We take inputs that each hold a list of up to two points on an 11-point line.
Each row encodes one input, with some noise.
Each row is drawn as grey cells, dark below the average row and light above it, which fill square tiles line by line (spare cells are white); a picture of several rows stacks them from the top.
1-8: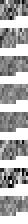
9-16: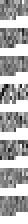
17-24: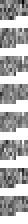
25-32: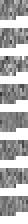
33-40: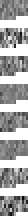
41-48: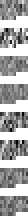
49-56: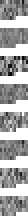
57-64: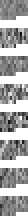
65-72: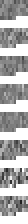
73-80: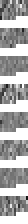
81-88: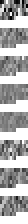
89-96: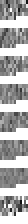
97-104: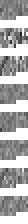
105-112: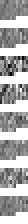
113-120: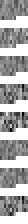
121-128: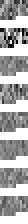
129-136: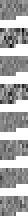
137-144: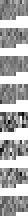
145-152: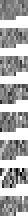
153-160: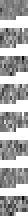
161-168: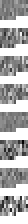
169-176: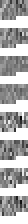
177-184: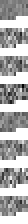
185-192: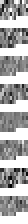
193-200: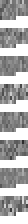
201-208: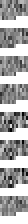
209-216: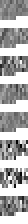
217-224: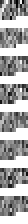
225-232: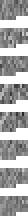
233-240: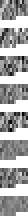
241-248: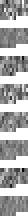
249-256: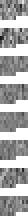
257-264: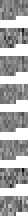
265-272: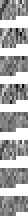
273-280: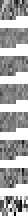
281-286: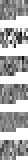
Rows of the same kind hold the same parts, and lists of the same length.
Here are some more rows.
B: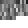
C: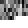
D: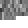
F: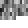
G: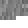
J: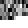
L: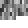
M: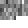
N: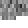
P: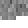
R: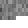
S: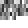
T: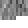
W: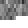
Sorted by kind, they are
B
C, D, F, G, L, N, P, S, T, W
J, M, R

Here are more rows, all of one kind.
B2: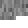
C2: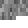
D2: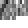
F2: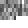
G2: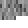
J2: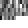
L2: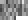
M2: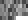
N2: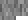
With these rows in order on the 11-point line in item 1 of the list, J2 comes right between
B2 and G2.
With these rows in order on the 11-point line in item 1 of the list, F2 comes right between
M2 and N2.
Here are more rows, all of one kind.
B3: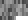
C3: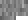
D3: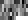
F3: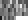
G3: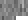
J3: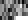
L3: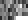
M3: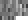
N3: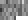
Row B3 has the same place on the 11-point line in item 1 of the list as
C3, F3 and J3.
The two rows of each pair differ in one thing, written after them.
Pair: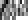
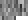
the place on the 11-point line in item 1 of the list
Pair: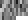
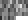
the place on the 11-point line in item 1 of the list
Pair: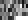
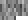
the place on the 11-point line in item 2 of the list
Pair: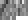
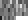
the place on the 11-point line in item 1 of the list
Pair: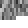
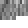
the place on the 11-point line in item 2 of the list
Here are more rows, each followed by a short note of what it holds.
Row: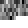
a list of one item
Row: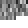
the empty list
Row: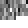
the empty list
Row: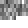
a list of two items
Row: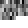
a list of one item
